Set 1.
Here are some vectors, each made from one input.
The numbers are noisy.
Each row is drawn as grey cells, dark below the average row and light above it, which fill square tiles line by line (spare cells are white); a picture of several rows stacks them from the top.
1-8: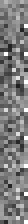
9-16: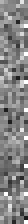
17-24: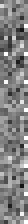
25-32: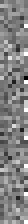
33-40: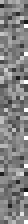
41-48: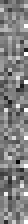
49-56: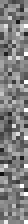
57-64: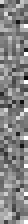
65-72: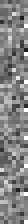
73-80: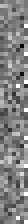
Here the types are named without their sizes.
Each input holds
a point on a line and four true/false values.
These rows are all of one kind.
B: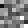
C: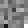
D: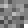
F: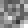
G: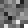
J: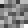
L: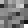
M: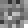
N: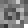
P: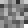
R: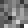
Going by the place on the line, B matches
J, L and P.
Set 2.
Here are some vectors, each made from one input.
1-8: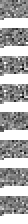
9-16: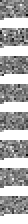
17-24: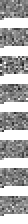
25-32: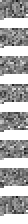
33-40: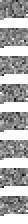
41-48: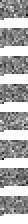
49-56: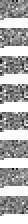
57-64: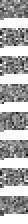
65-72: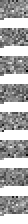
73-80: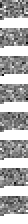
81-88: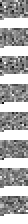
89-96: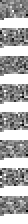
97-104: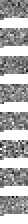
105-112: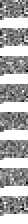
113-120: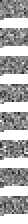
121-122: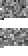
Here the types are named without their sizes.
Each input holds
a point on a line, together with either a fixed value, or four true/false values.
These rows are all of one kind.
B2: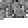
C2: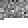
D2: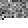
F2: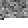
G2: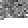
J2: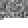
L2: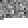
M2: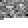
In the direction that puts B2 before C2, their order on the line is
D2, B2, G2, J2, M2, F2, L2, C2.
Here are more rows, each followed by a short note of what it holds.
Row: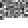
a point on a line
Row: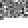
a point on a line
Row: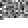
a point on a line
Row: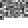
a point on a line
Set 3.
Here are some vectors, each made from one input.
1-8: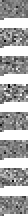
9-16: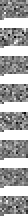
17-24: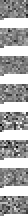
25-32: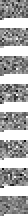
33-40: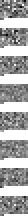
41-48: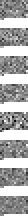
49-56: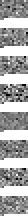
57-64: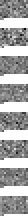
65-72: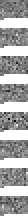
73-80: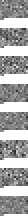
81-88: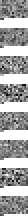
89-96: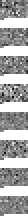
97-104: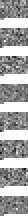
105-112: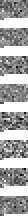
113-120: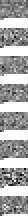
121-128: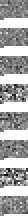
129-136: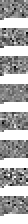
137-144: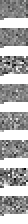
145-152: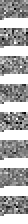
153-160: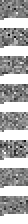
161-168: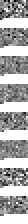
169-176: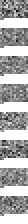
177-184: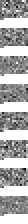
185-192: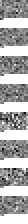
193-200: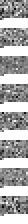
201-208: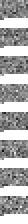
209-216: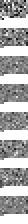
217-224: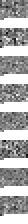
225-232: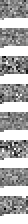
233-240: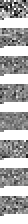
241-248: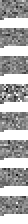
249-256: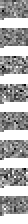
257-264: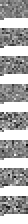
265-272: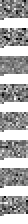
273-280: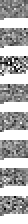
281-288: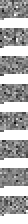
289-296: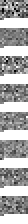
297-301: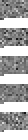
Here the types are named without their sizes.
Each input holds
four true/false values, together with either a fixed value, or a node of a tree.
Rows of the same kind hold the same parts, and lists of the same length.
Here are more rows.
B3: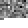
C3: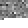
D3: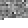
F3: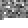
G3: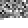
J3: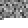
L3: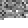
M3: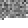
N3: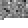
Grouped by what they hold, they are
B3, C3, D3, F3, G3, J3, L3, M3
N3

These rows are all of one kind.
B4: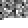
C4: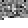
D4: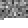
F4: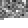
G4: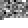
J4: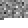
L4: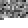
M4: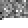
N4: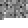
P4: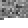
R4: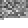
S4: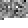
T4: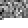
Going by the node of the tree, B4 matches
L4, M4 and T4.
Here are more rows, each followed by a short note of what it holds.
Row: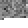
four true/false values
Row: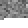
four true/false values
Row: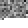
a node of a tree and four true/false values
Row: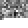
a node of a tree and four true/false values
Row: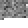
four true/false values
